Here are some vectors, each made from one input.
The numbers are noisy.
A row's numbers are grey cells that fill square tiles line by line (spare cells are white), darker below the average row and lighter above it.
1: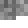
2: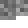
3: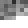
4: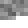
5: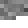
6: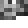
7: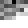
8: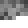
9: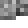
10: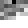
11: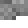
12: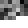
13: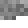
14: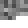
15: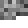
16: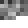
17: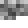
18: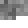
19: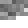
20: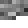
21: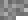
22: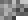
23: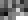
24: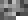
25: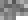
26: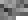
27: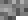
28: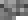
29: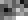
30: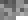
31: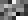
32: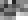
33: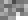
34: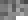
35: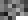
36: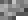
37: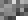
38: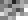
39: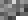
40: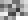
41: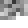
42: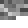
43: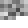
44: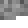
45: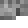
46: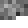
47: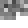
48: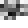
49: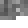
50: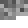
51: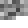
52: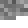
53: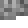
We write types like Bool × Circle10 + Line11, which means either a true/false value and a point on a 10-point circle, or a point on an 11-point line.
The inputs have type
Bool × (Tree7 + Unit).
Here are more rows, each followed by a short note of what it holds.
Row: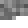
a true/false value
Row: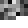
a node of a 7-node tree and a true/false value
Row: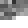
a true/false value
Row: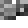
a true/false value
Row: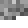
a node of a 7-node tree and a true/false value
